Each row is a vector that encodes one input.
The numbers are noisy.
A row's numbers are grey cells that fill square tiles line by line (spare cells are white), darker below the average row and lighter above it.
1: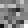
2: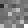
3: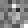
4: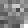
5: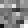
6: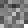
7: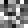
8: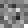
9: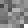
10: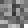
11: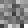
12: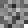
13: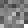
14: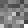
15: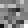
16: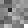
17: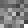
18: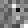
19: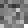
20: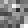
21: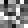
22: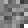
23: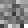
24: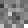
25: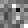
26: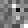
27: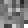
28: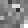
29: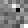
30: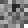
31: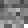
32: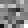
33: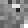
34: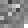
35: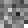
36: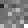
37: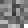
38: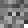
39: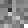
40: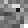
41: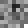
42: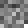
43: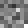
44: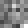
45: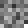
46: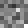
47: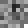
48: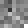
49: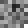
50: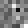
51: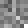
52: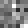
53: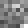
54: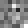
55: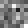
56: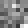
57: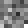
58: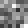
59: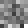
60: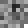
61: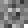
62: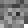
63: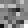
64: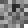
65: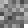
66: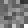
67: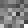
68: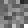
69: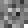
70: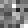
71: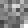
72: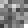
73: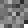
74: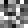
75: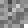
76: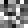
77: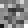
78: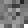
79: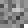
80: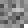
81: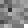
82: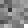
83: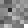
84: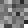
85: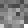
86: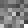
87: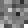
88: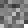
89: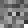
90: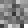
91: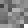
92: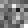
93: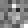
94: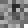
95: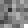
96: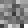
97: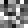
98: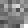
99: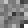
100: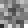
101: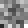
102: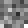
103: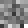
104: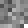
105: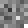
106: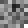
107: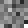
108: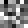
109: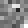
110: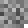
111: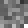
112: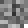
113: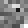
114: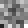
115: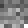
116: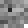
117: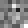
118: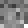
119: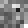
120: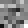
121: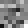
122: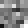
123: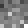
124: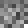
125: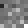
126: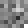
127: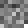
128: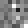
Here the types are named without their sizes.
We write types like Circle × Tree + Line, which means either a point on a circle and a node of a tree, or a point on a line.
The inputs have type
List(Line).
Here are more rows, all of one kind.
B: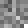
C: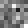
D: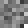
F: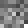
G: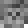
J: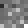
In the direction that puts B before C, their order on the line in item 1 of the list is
F, G, J, D, B, C.
